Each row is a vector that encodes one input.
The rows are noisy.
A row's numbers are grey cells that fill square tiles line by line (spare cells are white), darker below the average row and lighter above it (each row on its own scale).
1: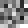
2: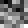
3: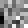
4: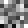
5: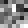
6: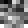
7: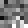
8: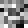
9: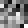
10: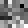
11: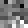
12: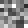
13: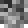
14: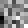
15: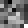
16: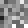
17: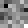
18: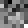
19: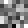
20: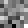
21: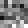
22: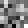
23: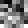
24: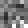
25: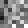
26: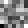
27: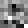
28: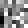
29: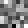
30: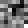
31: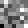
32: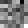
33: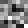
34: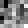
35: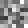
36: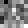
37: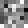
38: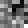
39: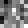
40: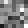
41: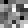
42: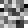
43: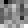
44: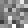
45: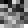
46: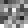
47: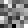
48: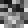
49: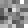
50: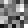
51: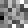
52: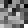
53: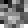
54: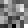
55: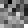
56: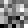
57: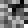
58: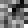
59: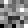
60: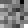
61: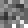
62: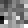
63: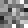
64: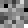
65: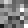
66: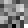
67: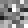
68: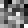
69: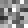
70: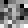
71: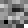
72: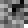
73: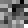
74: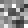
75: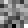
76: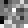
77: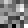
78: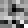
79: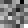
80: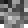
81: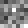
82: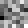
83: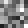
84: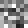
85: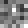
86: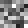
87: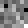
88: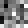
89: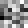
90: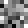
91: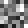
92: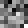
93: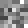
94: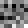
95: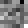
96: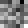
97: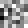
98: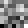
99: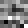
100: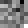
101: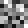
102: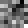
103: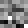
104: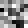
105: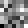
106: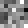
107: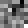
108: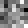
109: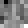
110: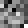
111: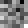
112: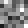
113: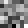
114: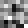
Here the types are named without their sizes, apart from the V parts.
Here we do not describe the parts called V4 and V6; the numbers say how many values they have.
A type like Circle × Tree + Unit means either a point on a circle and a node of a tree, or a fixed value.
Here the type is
(Bool × V4 + Unit) × V6 + Line × Line.
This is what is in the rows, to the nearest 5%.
About 20% of them hold a point on each of two lines. The rest hold a value of V6, together with either a fixed value, or a true/false value and a value of V4.
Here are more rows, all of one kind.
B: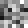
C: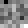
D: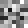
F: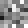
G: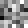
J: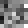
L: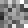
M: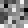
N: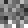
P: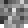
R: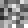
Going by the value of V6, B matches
D, F, G and R.
